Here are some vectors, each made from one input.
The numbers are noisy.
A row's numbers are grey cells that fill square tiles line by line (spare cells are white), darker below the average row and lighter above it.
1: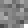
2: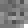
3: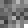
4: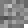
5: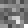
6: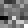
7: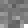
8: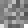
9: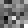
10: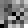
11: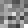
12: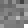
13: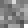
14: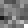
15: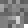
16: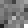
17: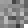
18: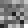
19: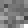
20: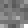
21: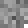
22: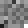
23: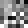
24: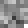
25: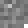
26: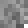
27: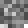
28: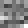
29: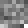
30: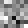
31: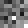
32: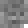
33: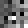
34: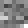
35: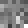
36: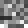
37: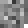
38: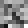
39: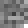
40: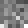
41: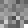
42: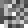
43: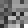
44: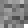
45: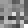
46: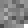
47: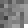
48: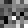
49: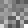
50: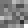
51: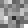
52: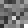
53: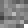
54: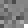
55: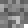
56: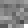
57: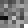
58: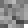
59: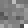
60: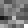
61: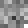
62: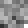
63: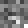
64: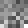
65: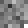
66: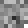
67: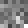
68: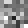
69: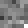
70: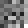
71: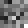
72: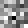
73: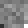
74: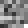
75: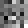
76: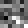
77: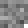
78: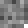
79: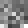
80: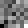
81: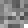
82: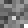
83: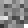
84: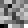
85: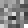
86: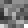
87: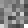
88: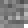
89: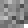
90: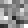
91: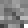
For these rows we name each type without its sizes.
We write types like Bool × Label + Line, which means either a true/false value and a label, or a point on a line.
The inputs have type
List(Line).
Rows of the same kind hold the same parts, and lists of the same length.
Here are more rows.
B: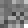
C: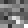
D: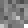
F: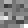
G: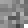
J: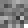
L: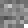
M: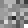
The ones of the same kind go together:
B, L, M
C
D, F
G, J

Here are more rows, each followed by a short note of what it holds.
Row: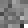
a list of three items
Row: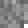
a list of two items
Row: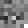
a list of three items
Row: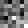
a list of one item
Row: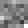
a list of two items
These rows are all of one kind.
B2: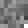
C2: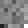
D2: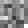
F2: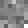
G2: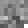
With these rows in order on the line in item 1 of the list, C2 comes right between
F2 and G2.
